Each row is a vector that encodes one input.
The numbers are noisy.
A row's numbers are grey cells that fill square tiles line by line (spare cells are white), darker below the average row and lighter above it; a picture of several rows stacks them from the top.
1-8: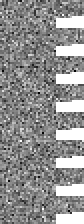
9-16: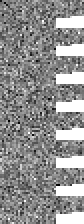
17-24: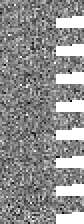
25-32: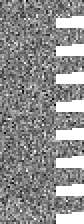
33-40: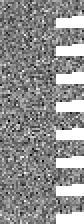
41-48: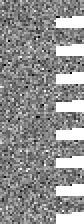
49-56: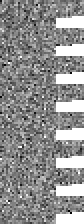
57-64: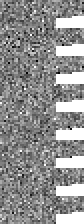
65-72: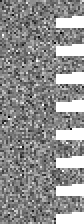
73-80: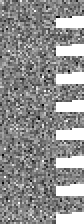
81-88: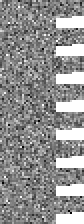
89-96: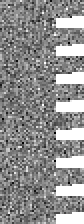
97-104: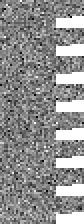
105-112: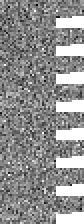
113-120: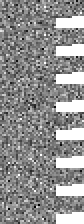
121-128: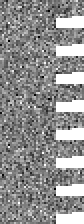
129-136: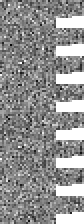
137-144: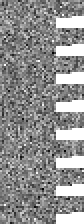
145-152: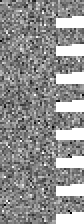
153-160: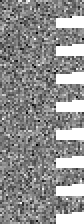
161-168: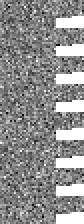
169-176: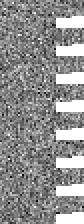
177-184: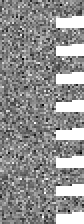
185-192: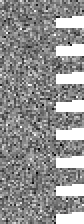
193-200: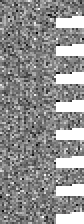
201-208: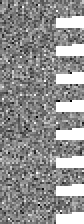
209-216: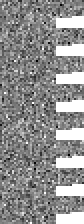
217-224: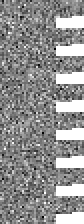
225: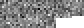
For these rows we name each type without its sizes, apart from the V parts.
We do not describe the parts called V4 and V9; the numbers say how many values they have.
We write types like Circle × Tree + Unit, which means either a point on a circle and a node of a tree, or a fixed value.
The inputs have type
(Line + V9) × V4 + List(Circle).
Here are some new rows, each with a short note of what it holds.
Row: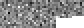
a point on a line and a value of V4
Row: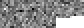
a list of three items
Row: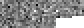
a list of one item
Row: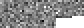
a list of one item
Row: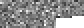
a list of one item
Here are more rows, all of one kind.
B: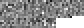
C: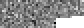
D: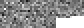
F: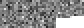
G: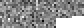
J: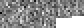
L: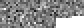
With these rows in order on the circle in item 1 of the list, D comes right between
F and L.
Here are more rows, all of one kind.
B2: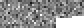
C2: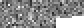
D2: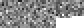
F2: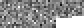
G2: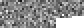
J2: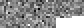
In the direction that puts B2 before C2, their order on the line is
J2, D2, G2, B2, F2, C2.
